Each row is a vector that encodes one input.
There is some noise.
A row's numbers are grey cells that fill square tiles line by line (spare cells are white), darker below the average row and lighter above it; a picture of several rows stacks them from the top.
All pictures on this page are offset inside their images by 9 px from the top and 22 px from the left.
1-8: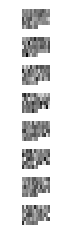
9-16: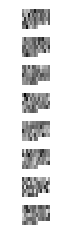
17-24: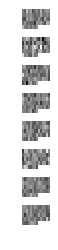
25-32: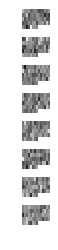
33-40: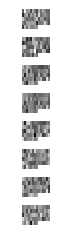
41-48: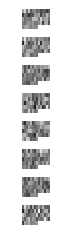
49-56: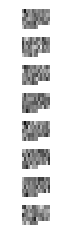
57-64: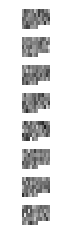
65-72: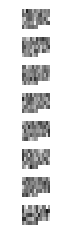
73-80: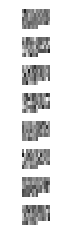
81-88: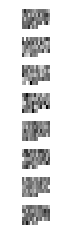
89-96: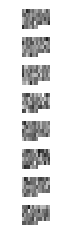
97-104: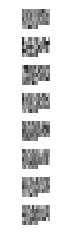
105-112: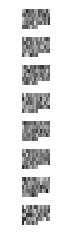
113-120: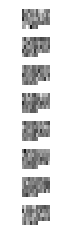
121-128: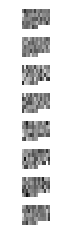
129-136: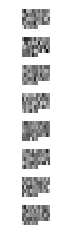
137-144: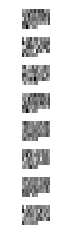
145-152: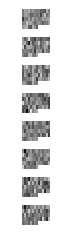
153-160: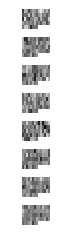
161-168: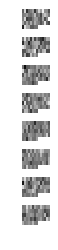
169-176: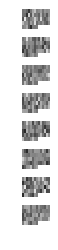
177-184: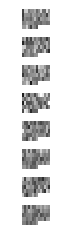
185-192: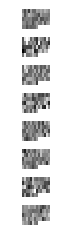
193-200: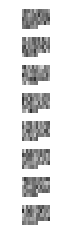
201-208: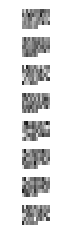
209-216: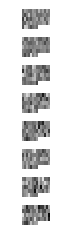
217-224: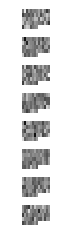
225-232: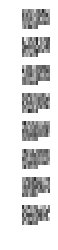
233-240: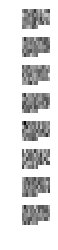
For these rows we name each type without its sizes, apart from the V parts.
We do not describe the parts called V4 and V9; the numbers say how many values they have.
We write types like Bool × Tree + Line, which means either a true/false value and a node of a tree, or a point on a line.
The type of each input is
(Bool × (Line + V4) + V9) × Line.
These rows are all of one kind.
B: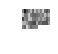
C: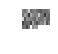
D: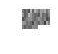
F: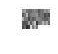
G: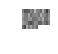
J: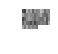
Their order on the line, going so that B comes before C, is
J, D, B, G, F, C.
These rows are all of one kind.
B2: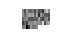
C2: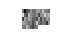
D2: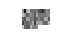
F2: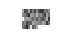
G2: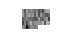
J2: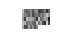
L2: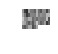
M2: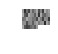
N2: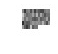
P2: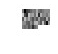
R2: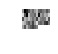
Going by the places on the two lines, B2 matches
C2, D2 and R2.
